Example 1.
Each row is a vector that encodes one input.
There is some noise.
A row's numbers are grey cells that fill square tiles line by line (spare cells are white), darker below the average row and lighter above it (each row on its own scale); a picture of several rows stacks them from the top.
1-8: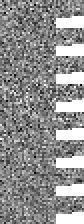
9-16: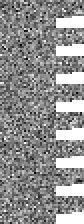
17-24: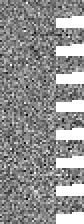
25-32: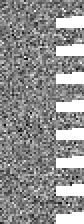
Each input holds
a node of a 7-node tree.
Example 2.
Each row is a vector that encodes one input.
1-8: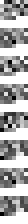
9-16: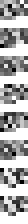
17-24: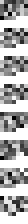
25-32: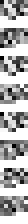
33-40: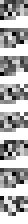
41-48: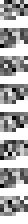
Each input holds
a point on a 7-point line.
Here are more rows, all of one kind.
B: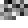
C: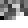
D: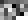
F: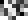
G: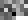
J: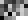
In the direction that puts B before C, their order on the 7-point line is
F, D, B, J, C, G.
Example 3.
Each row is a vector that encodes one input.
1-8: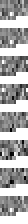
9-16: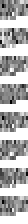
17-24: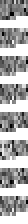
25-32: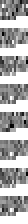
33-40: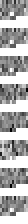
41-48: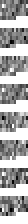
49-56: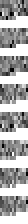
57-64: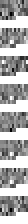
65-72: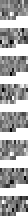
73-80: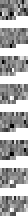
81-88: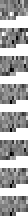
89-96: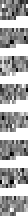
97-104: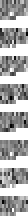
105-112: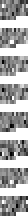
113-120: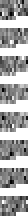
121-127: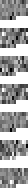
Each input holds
either a fixed value, or three true/false values.
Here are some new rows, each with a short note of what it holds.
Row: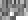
three true/false values
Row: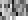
a fixed value
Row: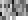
a fixed value
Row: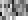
a fixed value
